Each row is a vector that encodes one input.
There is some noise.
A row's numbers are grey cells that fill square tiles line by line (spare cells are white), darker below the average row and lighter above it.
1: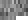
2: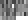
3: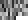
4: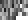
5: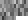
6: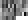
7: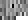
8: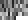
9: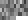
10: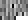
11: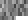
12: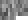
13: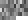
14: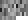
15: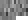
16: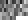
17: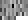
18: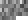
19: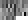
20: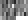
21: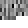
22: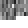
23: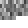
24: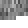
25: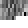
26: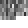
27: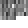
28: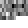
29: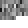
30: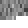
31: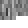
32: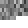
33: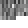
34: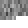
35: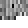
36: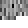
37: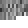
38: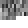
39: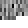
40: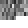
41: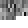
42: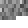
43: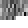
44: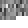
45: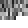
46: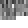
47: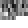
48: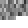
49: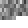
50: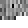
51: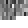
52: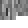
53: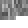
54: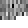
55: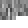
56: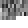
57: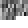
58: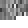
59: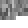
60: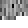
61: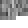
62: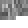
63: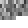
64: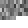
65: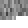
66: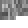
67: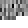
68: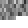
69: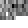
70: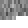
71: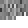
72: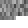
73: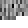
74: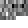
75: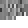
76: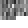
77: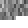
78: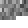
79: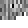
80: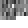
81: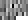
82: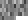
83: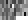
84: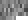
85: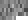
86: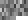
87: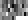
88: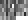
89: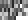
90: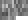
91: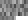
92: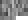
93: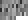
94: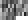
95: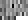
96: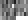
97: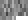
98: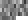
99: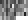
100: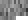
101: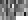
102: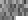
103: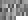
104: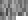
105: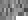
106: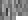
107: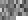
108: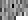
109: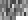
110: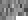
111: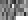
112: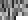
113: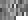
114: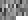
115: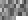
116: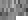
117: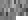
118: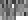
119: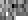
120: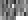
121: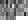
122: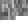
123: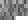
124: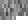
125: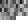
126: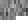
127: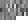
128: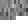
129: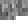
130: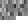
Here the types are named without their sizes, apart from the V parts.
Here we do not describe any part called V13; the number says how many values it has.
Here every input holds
a point on a line, a true/false value and a value of V13.
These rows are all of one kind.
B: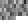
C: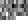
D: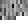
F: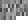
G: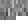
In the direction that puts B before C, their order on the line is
D, F, G, B, C.
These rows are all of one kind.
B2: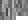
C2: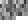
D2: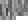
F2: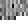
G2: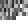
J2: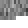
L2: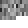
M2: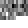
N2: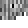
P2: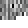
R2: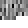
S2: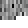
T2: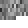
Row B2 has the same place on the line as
D2 and J2.
